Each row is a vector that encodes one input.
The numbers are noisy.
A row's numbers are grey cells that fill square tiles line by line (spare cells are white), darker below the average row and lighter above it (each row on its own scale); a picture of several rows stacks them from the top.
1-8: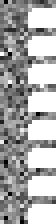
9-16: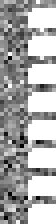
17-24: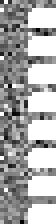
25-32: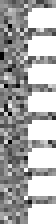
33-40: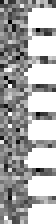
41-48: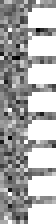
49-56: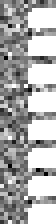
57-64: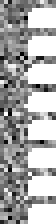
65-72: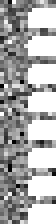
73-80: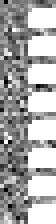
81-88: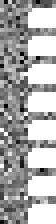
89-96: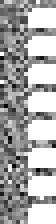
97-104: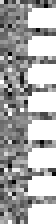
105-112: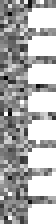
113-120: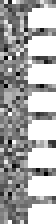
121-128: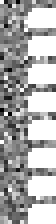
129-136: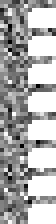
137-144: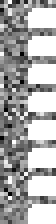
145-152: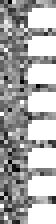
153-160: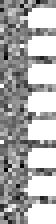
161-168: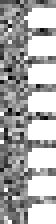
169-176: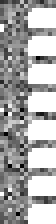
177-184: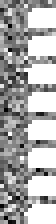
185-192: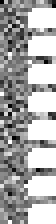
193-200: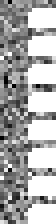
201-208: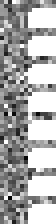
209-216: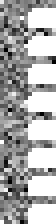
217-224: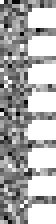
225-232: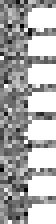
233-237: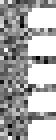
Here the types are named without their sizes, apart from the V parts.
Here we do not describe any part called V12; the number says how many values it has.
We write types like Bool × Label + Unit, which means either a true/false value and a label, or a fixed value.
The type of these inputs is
(Bool × Bool × Bool + Line) × V12.
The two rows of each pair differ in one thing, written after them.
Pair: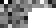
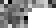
one of the three true/false values
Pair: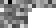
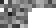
one of the three true/false values
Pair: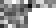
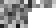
the value of V12
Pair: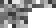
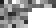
one of the three true/false values
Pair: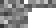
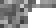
the value of V12
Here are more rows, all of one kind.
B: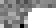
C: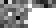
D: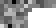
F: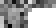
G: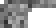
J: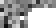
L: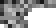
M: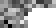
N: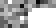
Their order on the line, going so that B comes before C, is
J, G, B, F, D, L, M, N, C.
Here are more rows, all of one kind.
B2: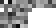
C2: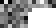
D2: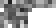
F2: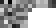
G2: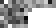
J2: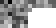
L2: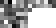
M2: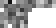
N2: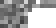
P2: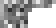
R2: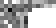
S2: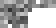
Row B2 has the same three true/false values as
C2 and F2.
